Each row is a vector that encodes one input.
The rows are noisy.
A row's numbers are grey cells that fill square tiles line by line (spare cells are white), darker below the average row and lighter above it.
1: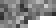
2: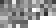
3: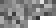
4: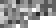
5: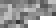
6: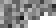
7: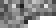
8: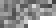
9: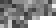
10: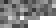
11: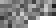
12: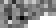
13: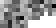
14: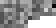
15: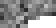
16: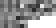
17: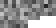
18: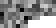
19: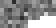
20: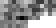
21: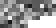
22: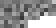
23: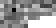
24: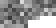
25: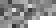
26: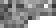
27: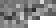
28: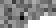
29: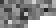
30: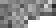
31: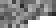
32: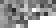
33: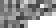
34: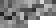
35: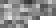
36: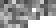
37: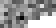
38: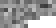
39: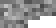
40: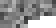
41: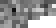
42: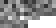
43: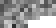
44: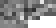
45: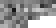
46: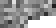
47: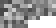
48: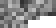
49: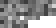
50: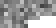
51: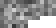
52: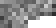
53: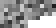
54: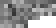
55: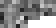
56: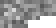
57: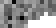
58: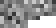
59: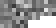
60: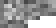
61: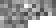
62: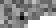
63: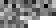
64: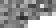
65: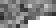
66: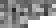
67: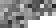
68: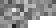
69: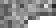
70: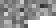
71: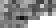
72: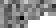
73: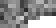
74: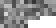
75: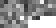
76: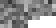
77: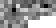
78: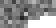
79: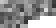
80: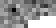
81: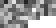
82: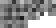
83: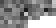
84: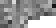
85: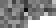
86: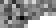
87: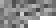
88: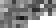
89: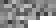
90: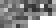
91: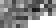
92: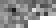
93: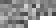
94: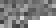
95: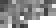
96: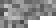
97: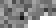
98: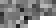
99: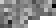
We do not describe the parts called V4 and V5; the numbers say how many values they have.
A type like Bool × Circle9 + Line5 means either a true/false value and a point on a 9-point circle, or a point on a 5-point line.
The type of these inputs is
Bool × Bool × Bool + (Circle6 + V5) × V4 + Unit.
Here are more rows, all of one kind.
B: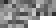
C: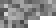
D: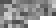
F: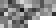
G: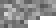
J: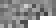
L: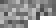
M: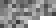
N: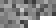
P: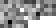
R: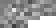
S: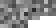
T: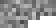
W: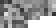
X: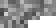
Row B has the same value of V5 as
D, F, M and W.
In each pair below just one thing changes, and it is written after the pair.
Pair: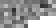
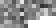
the place on the 6-point circle
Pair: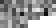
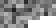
the value of V4
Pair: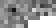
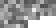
the place on the 6-point circle
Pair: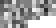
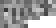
the place on the 6-point circle
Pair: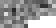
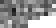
the value of V4
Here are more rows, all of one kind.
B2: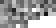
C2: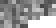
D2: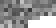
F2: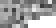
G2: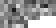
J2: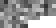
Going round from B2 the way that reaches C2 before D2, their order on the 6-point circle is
B2, G2, C2, J2, D2, F2.
